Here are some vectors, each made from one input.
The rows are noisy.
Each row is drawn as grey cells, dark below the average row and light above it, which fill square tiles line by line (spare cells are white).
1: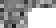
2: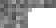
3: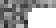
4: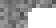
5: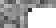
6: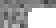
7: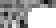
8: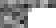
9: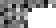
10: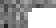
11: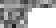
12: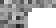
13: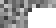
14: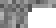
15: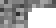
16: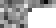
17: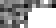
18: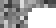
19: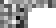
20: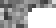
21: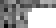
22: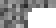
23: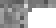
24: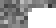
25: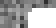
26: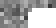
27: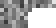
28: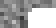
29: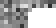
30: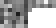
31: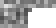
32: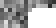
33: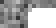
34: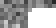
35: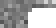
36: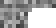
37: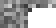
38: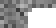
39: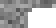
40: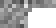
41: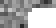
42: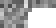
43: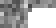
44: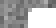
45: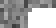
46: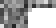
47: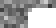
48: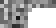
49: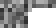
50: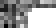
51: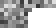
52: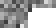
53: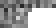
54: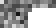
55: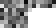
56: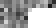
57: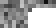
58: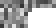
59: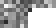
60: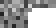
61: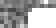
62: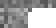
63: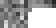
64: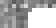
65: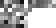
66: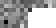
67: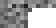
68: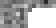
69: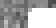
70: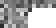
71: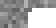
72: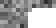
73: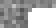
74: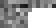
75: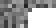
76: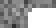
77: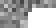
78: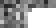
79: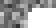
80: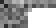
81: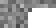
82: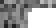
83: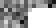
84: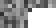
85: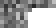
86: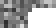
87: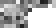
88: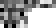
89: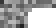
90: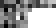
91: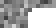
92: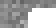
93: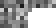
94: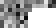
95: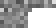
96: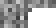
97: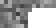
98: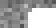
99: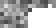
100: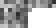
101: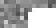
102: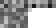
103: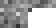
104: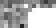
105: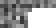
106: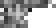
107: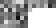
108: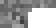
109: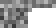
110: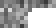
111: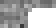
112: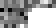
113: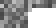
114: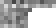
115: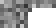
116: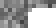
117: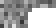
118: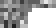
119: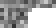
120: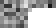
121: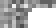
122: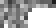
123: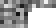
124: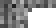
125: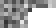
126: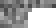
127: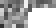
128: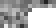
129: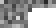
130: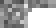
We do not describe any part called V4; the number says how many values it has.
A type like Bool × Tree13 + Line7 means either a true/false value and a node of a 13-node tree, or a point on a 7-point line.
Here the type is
(Bool × Bool × Bool × Line6 + Line5) × V4.
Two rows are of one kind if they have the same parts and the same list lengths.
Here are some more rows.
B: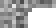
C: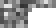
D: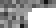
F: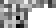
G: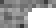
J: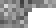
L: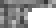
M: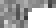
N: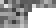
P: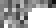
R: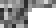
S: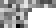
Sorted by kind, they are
B, C, D, J, M, N, R
F, G, L, P, S

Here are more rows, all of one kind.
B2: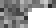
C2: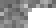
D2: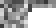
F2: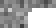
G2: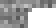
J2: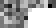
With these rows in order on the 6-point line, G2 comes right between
B2 and C2.
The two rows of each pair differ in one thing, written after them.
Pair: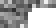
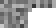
the value of V4
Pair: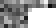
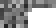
the place on the 6-point line
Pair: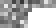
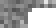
the value of V4
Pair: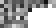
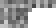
the value of V4
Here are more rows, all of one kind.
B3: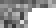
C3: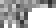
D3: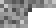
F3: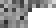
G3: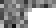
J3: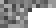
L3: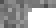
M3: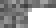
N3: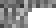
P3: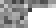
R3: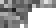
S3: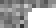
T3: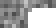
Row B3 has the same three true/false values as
D3, J3 and P3.
